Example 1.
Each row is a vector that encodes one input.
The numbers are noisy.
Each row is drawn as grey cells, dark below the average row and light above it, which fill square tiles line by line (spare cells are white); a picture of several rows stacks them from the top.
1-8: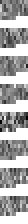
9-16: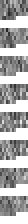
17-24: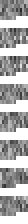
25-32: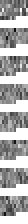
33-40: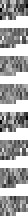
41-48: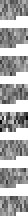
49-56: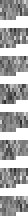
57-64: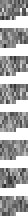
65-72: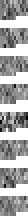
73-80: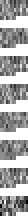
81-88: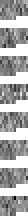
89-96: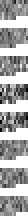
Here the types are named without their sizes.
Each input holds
a list of points on a line.
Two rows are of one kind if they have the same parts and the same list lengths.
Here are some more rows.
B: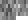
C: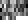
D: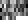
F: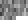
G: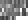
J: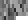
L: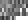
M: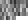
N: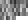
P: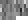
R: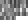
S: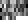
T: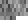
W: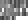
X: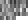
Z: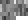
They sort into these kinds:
B, F, J, T
C, D, S
G, L, M, N, R, W, X
P, Z

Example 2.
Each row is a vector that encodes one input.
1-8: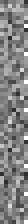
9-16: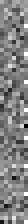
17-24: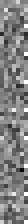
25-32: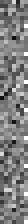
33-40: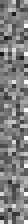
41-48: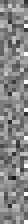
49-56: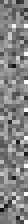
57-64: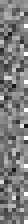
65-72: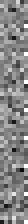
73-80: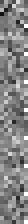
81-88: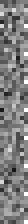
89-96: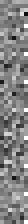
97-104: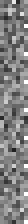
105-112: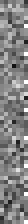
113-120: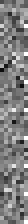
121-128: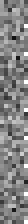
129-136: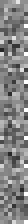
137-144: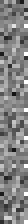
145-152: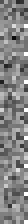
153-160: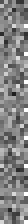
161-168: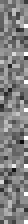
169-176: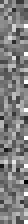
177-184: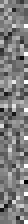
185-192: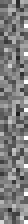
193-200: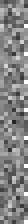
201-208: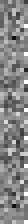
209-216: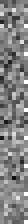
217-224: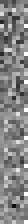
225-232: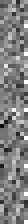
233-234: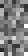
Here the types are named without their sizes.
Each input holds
either four true/false values, or a list of points on a line.
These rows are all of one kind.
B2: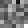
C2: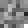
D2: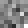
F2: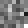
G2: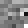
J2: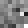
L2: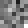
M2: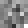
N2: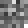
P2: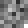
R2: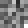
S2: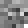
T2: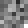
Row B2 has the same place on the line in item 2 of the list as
F2, J2, N2 and S2.
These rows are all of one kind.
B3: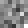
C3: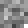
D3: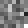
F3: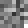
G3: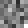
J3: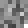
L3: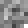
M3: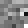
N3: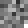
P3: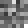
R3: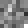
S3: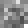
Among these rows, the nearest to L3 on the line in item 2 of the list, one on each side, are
C3 and R3.
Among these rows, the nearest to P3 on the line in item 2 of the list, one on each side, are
B3 and D3.
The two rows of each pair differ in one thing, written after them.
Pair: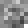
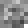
the place on the line in item 2 of the list
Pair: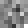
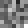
the place on the line in item 1 of the list
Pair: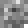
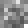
the place on the line in item 2 of the list
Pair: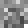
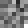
the place on the line in item 1 of the list
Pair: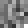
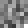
the place on the line in item 2 of the list
